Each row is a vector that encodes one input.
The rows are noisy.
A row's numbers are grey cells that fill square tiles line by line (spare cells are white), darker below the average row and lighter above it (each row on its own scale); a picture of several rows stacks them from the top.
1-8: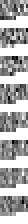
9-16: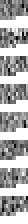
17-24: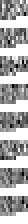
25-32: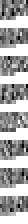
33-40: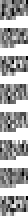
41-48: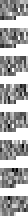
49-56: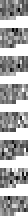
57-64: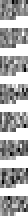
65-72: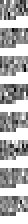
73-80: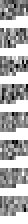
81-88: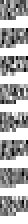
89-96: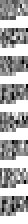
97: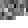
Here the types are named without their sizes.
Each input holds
either a point on a line, or four true/false values.
